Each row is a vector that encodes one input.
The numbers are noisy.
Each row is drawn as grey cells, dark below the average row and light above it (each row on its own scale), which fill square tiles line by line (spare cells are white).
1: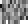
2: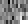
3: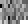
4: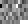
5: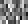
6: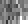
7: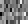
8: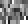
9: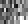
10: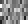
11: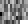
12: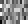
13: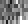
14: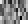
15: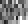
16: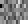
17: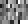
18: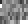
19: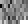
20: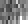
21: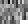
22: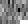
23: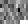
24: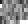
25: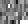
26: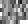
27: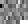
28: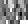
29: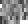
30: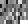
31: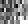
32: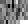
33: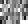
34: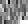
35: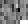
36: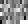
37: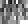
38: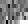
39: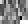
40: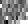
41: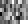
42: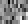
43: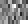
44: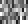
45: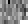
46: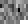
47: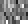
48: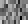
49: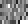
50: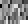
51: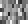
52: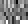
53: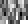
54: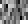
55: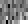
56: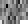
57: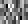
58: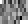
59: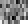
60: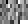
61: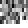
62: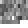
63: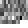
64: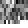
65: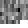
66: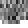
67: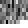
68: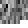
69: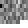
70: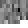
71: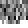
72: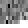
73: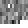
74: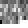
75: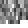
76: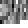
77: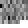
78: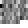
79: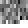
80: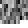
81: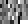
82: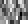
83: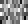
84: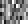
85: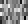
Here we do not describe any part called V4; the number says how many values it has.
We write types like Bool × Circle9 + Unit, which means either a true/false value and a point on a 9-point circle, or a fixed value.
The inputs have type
(Bool × Bool × Bool + V4) × Label6.
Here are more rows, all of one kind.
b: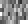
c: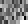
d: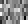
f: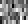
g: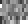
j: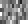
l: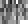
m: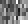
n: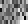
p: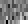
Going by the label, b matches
j and l.
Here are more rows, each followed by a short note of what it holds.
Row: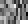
one of 6 labels and three true/false values
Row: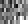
one of 6 labels and a value of V4
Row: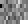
one of 6 labels and three true/false values
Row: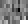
one of 6 labels and three true/false values
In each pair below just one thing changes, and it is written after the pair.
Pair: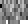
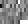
one of the three true/false values
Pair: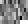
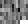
the label
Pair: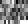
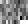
the label
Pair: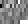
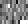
one of the three true/false values
